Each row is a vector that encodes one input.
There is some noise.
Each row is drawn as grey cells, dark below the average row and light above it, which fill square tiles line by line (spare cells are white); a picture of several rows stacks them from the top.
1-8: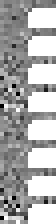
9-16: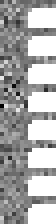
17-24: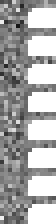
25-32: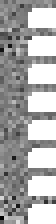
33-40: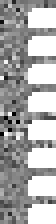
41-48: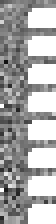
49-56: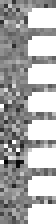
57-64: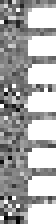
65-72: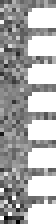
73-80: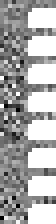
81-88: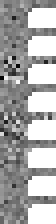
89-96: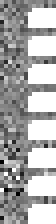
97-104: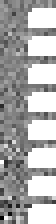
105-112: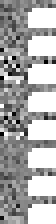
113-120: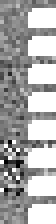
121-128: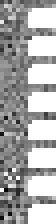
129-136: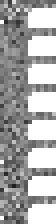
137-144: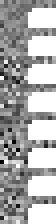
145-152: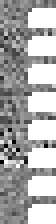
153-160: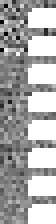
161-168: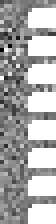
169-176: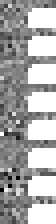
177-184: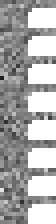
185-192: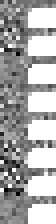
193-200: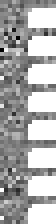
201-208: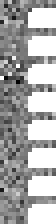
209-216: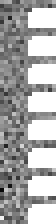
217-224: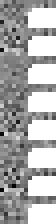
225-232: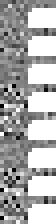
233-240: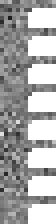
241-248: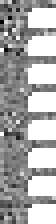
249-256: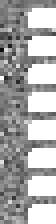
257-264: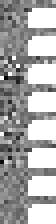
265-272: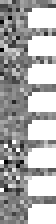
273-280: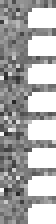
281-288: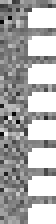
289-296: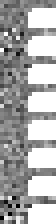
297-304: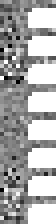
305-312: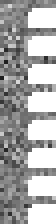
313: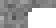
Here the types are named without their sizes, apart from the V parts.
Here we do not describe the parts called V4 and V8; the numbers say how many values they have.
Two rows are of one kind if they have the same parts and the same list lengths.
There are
3 kinds of row.
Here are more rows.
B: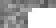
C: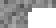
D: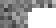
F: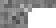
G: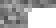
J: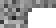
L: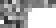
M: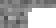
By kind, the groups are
B, F, G, L, M
C, J
D

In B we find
a node of a tree and a value of V4.
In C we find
a node of each of three trees.
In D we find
a value of V8.
